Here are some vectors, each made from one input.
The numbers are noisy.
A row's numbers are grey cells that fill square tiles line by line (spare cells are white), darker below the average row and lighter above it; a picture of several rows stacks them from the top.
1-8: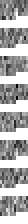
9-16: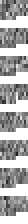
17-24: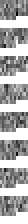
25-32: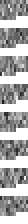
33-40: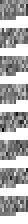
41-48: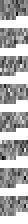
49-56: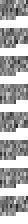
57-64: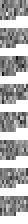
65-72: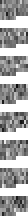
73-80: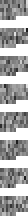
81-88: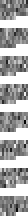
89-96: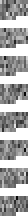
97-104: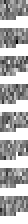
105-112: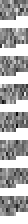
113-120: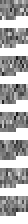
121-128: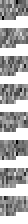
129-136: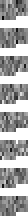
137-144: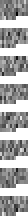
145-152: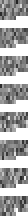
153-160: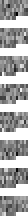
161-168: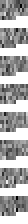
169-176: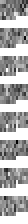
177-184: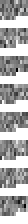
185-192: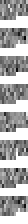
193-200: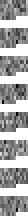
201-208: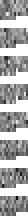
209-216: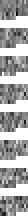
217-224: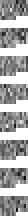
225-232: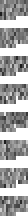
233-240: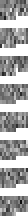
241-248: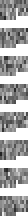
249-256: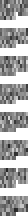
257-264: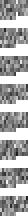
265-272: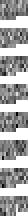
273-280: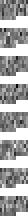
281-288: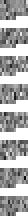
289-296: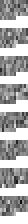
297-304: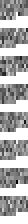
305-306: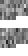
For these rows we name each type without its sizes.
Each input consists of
a point on a circle and six true/false values.
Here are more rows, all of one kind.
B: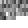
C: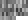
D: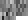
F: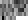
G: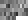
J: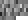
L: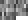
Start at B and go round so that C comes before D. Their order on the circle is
B, G, C, D, F, J, L.
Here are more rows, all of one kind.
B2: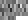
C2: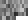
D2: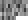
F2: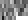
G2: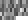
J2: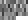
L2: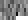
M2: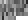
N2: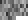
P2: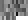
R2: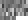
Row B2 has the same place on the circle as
D2, J2, L2 and R2.
